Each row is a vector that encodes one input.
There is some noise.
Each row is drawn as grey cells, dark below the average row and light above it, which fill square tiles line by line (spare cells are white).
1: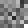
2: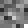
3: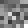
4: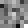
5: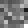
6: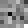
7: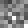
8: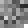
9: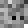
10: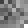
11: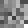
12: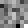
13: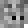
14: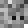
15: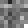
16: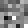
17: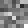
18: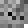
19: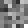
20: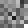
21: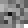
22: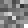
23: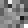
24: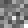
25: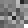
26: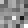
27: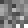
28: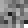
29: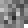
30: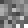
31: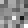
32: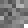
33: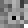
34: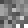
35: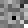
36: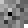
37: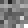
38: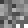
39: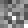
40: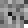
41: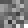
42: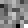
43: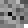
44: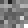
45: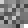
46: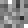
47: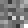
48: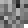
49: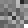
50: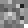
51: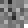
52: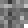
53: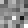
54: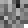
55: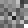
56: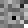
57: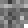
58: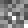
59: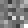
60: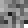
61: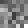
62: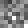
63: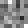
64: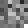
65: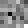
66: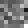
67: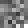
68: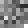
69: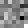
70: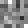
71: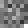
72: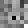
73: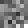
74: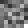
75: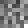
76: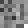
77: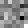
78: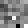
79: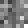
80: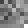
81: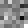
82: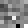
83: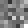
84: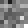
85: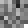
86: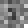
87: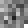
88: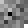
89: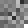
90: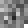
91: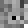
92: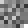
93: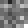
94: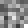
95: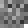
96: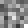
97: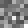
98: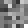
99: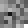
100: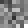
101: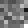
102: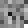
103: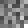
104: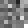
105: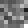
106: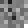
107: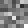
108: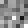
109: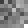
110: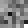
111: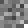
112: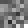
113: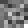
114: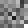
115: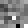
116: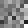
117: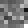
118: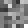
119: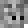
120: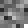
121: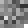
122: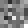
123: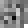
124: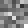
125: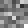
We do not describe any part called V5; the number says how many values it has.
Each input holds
a point on a 6-point line, together with either a point on a 6-point line, or a value of V5.
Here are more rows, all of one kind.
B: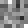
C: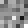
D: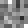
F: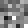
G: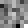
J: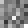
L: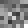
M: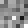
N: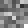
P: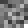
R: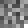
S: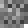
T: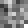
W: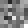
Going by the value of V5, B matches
D, R and T.
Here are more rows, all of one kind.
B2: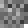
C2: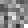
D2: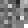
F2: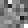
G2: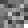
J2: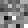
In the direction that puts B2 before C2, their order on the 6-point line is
B2, F2, C2, J2, D2, G2.
